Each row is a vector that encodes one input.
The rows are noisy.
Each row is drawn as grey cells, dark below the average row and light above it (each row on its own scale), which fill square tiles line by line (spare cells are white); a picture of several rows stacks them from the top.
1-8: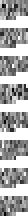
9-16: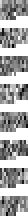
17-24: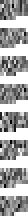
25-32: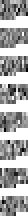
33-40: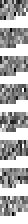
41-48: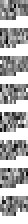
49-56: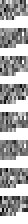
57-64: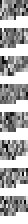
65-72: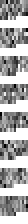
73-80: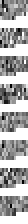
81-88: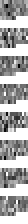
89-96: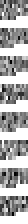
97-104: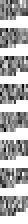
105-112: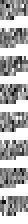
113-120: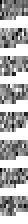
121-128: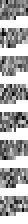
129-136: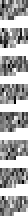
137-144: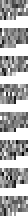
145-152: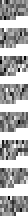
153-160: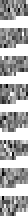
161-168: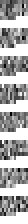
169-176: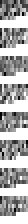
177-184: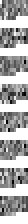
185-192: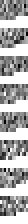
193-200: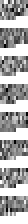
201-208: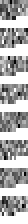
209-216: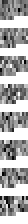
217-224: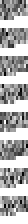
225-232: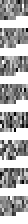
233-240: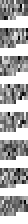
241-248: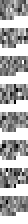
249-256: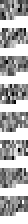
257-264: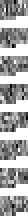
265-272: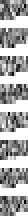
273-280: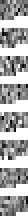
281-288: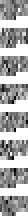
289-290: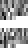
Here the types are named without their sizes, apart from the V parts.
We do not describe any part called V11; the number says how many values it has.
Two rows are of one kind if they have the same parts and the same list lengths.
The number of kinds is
5.
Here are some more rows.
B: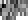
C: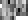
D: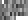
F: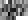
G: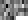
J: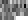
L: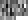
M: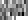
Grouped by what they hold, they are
B, F, G
C
D, M
J
L

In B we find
a point on each of two lines.
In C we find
a label.
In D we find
a point on a circle and a value of V11.
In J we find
a point on a circle and a point on a line.
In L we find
a point on a line and a value of V11.
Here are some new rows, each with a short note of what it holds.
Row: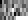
a point on a circle and a value of V11
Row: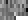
a point on a line and a value of V11
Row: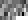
a point on a circle and a value of V11
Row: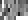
a point on a circle and a value of V11
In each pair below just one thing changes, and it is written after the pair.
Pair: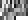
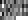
the value of V11
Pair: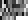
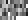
the value of V11
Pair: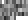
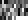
the value of V11
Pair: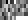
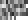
the place on the circle
